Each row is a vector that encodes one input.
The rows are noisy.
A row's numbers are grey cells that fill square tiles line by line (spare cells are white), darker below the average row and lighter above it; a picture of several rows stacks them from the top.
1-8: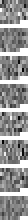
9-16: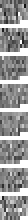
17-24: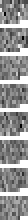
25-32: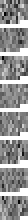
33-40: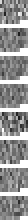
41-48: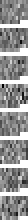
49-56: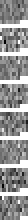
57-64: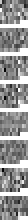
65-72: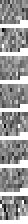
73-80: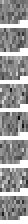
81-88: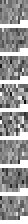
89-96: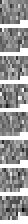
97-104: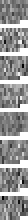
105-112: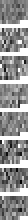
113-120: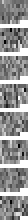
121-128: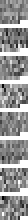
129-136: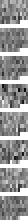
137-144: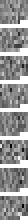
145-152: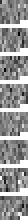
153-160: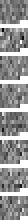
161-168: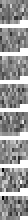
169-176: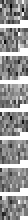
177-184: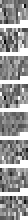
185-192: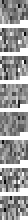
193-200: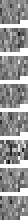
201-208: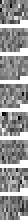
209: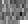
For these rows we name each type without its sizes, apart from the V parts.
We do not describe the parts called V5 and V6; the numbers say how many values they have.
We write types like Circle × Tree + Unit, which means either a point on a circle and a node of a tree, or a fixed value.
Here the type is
Bool × (Line + V6) + V5.
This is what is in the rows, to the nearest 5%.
About 85% of them hold a true/false value, together with either a point on a line, or a value of V6. The rest hold a value of V5.
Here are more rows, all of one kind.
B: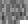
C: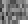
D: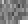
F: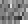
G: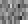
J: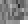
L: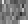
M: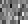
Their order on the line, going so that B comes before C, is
L, D, J, M, F, G, B, C.
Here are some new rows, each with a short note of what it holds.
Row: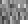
a point on a line and a true/false value
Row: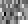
a value of V5
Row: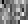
a true/false value and a value of V6
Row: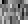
a true/false value and a value of V6
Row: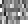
a value of V5
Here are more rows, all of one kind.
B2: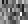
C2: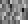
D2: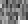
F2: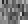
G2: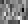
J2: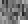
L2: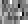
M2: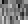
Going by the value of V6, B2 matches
F2 and J2.
